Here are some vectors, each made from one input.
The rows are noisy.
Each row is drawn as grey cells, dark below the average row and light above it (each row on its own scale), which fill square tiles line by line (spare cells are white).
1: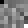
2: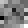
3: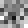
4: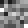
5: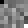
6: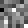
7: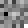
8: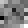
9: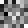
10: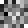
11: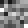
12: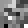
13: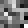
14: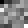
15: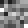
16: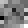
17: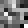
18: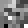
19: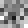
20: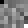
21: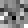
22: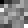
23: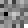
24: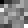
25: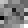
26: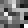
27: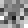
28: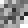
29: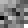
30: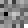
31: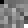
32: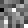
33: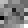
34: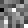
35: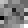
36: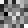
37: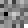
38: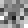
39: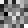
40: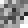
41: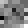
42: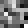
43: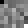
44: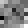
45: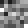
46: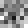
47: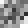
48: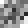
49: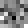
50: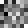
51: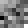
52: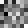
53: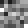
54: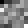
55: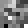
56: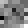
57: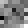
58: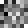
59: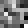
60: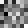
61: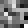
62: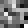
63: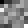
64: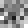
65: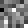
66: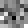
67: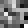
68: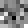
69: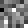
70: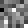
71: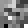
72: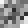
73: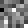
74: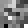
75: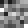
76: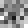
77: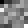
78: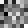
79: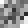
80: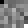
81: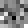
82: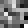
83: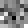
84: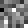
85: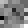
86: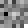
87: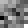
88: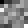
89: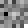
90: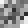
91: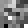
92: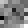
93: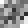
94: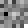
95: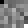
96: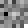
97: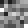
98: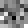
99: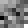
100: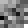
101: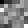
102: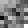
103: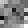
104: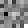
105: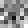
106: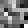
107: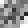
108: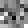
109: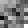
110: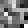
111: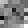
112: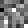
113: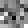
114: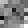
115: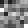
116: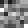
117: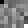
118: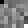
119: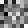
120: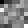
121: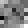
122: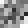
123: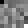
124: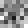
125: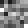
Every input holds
either a point on a 6-point line, or a point on a 7-point line.
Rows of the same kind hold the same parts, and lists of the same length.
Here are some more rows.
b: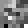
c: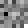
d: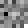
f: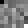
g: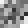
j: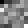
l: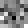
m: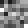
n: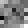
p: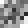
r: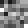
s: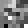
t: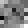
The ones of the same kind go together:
b, g, l, n, p, s, t
c, d, f, j, m, r

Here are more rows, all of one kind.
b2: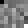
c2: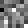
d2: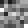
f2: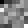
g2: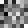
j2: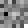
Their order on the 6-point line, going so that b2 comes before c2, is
g2, j2, d2, f2, b2, c2.
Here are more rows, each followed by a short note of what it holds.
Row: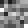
a point on a 6-point line
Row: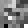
a point on a 7-point line
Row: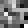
a point on a 7-point line
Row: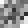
a point on a 7-point line
